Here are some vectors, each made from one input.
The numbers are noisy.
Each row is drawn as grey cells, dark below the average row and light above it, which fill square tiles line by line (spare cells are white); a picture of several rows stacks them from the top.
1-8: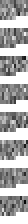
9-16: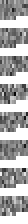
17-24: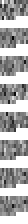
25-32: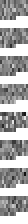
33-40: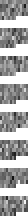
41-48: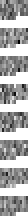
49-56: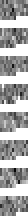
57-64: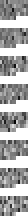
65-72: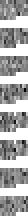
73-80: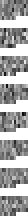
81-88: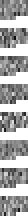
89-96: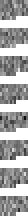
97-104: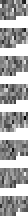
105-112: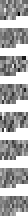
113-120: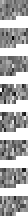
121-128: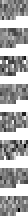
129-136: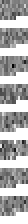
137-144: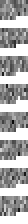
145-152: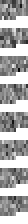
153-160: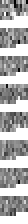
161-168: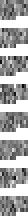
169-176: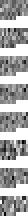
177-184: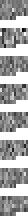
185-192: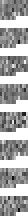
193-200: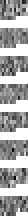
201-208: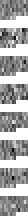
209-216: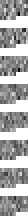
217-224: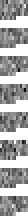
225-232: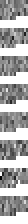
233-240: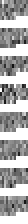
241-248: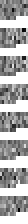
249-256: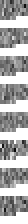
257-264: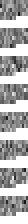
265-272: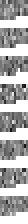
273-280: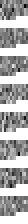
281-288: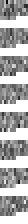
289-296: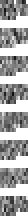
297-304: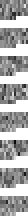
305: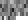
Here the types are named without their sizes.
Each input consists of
a true/false value, together with either a point on a circle, or a fixed value.
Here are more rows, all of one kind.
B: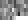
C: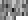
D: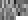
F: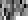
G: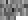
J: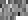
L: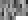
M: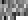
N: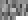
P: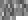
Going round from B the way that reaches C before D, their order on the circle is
B, F, J, M, C, G, L, N, D, P.
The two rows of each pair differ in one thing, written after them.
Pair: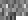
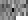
the true/false value
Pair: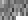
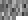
the place on the circle
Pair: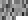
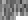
the place on the circle
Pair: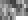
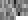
the place on the circle
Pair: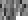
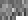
the true/false value
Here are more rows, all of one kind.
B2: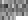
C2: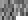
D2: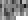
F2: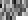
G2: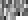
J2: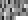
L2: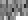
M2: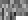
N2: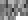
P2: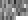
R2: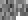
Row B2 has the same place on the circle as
G2, P2 and R2.
